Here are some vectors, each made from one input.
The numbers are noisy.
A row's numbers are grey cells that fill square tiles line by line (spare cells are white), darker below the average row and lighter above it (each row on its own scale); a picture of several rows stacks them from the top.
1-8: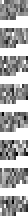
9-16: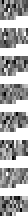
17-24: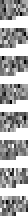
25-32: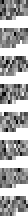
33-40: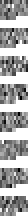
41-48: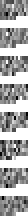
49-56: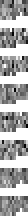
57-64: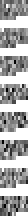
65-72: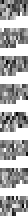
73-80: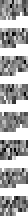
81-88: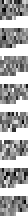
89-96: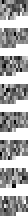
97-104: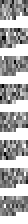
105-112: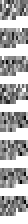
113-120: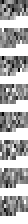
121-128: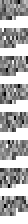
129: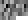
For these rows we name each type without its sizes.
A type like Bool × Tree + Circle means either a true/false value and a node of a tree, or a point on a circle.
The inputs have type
Bool × (Circle + Unit) × Line.
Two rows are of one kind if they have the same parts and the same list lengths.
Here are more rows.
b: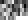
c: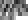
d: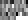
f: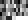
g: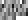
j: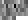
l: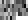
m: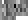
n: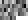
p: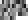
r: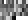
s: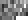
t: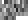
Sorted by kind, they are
b, c, f, l, n, p
d, g, j, m, r, s, t

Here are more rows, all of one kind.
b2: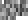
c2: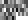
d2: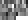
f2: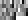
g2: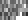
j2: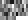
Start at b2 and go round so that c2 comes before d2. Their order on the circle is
b2, c2, g2, f2, j2, d2.
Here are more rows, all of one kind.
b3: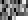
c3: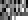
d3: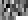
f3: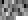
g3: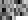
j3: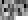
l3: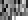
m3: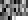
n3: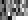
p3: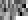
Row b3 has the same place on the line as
c3, d3, l3 and m3.
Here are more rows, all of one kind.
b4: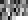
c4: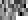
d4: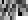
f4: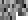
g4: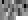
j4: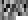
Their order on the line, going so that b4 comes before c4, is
j4, b4, g4, c4, f4, d4.
